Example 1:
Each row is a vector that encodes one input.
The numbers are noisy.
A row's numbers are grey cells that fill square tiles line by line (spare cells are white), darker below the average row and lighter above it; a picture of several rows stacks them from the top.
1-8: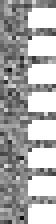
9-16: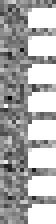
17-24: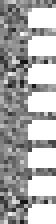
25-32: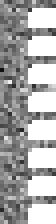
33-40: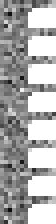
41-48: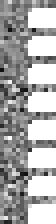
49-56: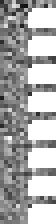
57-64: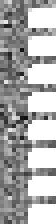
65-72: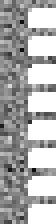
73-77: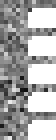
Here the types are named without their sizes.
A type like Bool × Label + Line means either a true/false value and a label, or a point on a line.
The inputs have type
List(Line).
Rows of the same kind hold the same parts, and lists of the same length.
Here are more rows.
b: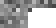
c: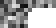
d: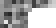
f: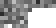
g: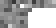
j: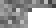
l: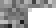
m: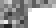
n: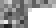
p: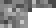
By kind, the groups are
b, d, f, g, j, p
c
l, m, n

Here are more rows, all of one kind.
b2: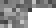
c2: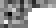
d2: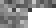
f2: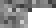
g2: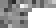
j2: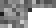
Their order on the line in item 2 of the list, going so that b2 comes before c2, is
g2, j2, b2, c2, f2, d2.
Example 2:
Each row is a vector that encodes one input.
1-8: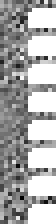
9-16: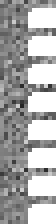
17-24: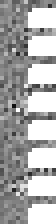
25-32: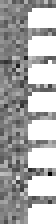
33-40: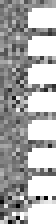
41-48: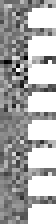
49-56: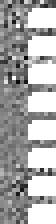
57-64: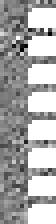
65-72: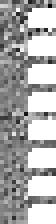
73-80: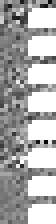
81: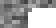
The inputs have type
Label8 × (Tree11 + Unit).
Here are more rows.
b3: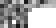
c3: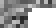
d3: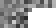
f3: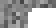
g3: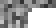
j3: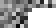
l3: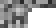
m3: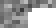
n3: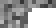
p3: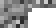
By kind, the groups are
b3, f3, j3, m3, p3
c3, d3, g3, l3, n3

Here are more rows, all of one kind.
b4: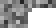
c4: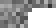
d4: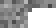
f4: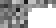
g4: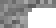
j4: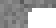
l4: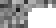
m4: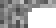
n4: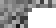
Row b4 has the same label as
c4, d4 and m4.
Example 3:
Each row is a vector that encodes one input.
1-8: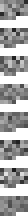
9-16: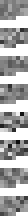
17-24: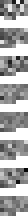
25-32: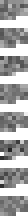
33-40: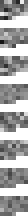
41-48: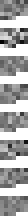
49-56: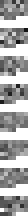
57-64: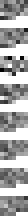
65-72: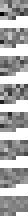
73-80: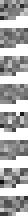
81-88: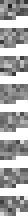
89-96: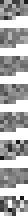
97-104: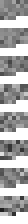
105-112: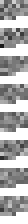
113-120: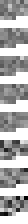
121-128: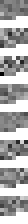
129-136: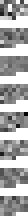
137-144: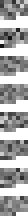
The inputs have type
List2(Line7).
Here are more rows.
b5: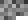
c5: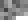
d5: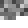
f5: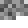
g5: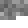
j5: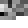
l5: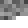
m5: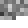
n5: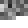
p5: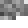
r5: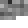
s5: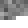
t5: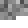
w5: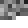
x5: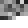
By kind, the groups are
b5, c5, l5, m5, s5, t5, x5
d5, f5, g5, p5, w5
j5, n5, r5

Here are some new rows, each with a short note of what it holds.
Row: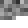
a list of two items
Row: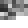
a list of one item
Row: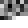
the empty list
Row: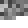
the empty list
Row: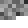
a list of one item
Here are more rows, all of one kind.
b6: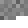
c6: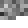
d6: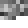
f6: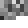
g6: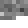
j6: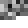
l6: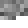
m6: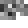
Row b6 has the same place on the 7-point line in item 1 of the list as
j6 and l6.
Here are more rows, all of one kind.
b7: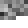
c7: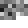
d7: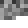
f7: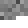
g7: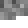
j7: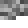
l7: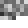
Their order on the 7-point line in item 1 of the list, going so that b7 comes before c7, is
b7, l7, f7, d7, g7, c7, j7.
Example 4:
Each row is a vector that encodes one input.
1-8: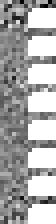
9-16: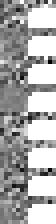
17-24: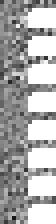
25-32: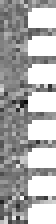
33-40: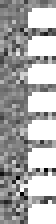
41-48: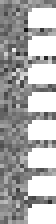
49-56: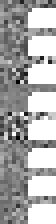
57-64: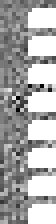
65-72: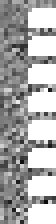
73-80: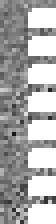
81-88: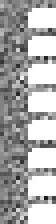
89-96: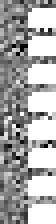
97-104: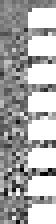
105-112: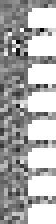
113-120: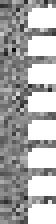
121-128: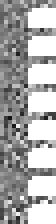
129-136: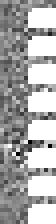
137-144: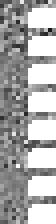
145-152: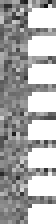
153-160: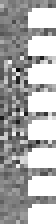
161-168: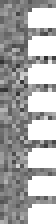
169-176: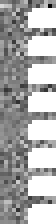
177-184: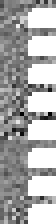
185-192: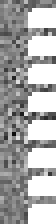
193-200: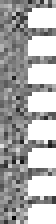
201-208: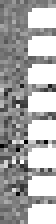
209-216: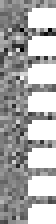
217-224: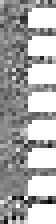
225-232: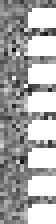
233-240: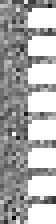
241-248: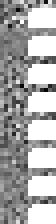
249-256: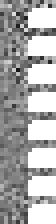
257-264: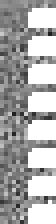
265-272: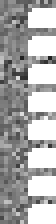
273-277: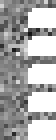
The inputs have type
Label8 + Tree17.
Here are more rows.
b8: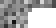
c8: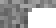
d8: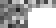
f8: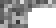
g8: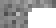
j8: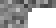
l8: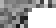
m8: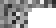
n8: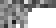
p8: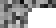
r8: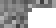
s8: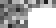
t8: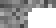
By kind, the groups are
b8, c8, d8, g8, l8, m8, s8
f8, j8, n8, p8, r8, t8

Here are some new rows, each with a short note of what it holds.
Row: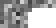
a node of a 17-node tree
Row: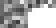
one of 8 labels
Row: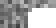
one of 8 labels
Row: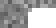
one of 8 labels
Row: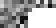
one of 8 labels
